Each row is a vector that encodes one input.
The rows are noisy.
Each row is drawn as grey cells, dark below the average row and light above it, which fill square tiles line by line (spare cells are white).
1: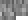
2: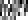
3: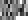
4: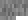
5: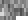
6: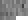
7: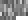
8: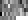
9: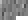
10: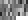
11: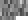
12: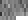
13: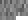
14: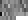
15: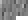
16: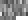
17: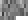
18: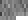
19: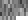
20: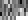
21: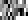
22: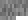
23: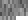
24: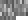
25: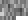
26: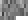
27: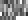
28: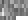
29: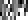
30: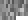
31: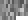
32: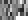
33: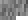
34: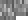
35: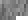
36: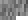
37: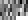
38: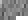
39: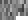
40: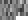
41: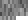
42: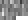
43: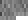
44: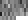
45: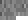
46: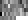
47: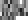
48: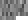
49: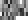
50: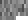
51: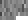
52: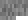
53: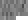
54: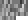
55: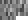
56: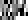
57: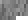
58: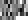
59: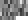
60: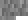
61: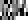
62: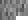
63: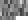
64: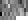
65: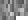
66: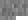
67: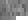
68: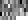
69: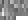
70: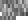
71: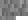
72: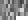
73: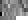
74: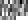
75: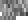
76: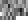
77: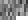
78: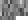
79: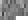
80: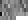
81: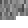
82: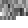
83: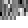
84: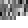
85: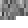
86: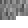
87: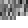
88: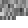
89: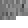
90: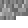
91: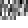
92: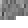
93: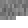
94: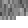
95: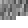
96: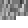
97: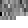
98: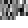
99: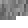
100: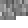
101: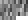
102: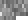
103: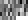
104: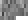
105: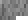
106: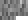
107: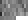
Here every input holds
a true/false value, together with either a point on a 5-point line, or a point on a 6-point line.
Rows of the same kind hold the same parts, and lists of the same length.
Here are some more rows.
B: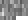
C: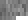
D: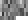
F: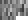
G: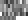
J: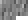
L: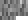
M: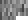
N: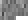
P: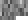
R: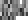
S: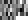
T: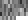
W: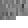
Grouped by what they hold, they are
B, G
C, D, F, J, L, M, N, P, R, S, T, W

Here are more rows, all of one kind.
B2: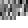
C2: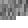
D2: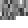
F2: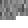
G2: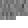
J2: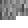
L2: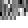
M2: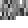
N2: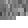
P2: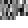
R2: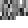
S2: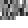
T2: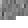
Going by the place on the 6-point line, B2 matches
M2 and T2.
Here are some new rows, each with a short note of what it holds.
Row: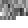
a point on a 5-point line and a true/false value
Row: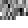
a point on a 5-point line and a true/false value
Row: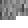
a point on a 6-point line and a true/false value
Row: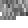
a point on a 5-point line and a true/false value
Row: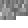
a point on a 5-point line and a true/false value
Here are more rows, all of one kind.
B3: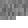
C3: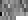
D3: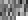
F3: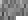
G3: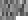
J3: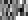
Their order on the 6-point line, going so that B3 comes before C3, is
F3, D3, B3, G3, J3, C3.
